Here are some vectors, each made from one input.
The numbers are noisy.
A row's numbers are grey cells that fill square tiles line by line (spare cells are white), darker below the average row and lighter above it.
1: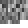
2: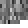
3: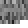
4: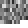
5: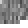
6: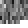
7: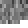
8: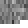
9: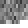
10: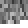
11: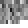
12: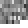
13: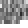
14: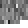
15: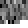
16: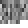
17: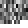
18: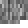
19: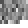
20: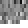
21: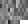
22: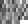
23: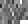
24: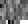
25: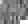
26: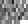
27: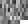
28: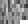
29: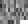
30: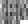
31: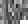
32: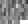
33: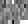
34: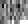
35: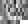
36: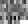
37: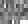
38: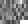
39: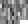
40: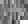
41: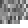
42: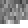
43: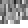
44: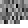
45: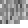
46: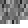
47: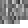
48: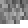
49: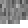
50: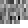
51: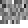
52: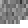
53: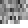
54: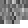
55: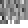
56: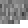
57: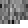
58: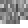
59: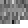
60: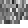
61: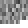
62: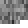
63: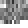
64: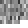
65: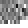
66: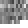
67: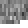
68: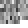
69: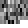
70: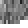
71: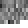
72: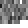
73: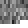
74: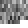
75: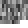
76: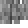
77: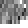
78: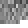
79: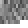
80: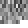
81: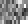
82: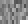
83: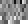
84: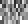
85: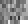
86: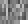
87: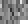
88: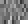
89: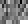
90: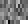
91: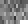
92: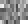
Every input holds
a point on an 8-point line, together with either one of 9 labels, or a point on an 8-point line.
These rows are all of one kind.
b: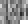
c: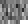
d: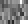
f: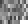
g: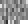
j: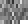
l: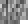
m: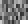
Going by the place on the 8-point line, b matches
j and m.
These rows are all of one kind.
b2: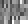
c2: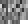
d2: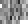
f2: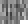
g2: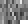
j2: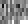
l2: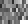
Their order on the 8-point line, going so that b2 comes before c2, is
l2, g2, b2, d2, f2, j2, c2.
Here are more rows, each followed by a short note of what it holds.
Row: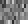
a point on each of two 8-point lines
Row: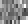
one of 9 labels and a point on an 8-point line
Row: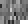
a point on each of two 8-point lines
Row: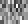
a point on each of two 8-point lines
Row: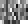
one of 9 labels and a point on an 8-point line
